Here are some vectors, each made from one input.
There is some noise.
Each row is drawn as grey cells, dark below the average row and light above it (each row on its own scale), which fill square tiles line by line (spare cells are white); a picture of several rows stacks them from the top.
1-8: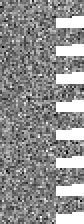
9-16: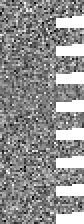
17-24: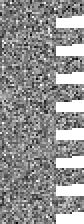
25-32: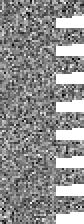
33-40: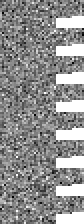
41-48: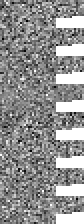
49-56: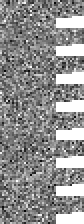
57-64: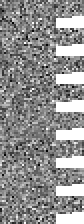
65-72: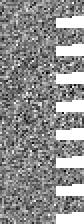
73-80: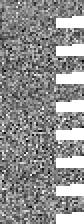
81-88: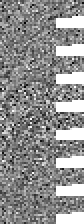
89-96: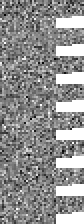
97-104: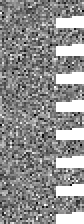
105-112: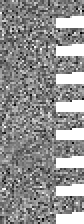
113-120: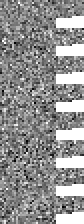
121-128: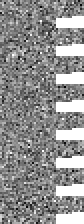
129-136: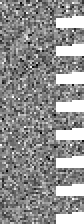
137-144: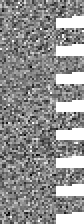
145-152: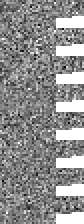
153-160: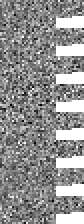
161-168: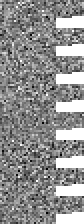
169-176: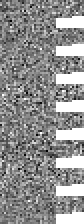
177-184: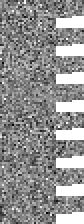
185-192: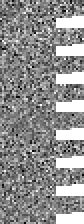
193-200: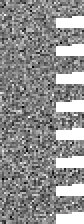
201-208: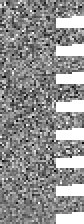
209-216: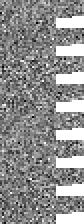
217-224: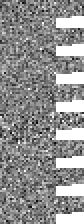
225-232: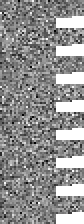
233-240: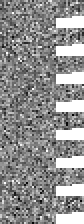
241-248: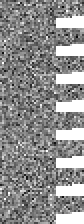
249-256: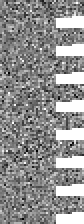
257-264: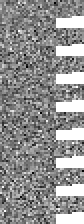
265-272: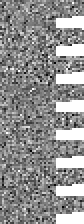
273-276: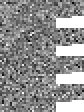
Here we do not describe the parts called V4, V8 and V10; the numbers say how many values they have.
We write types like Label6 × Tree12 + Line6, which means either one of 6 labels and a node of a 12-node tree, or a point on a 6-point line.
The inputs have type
Bool × V8 + Label11 × V10 + Line6 + V4.
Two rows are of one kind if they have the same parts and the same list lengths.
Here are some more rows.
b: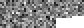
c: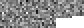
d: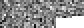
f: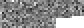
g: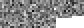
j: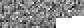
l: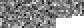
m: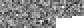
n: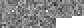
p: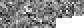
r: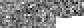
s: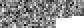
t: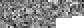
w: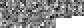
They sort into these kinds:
b, d, t
c, l, s
f, j, n, r, w
g, m, p

